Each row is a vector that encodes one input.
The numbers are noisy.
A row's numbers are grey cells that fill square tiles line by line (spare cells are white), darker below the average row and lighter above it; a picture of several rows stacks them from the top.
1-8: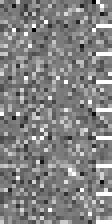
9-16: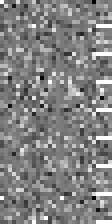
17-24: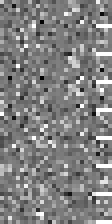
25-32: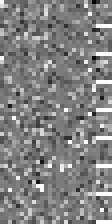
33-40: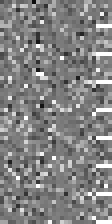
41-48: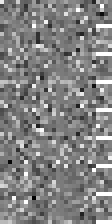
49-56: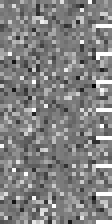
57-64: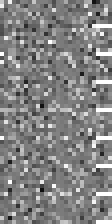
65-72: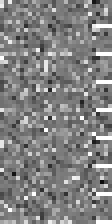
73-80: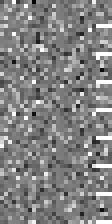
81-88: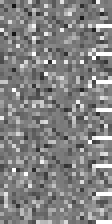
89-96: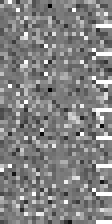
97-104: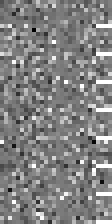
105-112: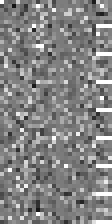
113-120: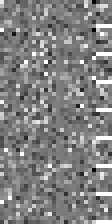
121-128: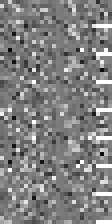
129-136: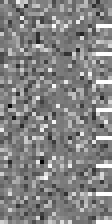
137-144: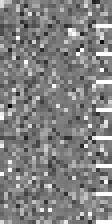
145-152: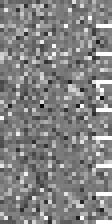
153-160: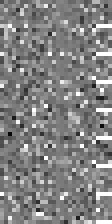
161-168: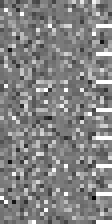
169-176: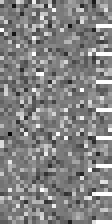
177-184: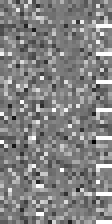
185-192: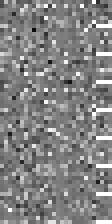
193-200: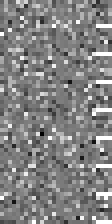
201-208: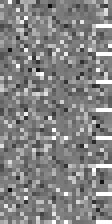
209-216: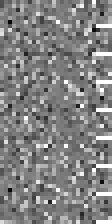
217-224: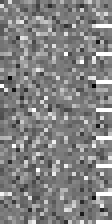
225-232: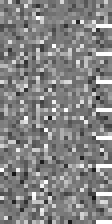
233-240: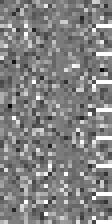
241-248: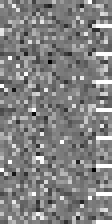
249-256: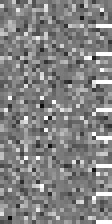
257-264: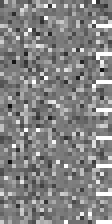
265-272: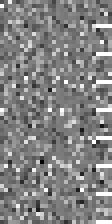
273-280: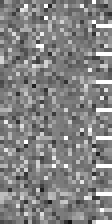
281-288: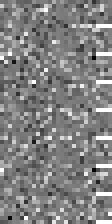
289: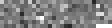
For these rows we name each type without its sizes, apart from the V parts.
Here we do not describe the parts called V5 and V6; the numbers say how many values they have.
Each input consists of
a point on a line and a value of V6, together with either a point on a line, or a value of V5.
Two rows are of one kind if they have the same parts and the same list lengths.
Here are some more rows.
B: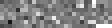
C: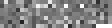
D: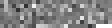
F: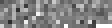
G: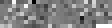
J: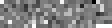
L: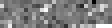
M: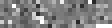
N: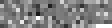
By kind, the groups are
B, C, D, F, G
J, L, M, N

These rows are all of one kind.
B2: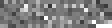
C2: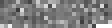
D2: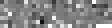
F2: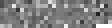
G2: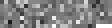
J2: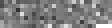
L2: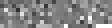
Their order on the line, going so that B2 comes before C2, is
B2, D2, J2, C2, F2, L2, G2.
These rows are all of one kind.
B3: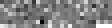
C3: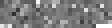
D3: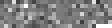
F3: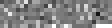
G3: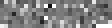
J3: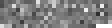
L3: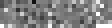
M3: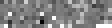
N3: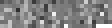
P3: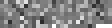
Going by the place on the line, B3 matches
C3 and L3.
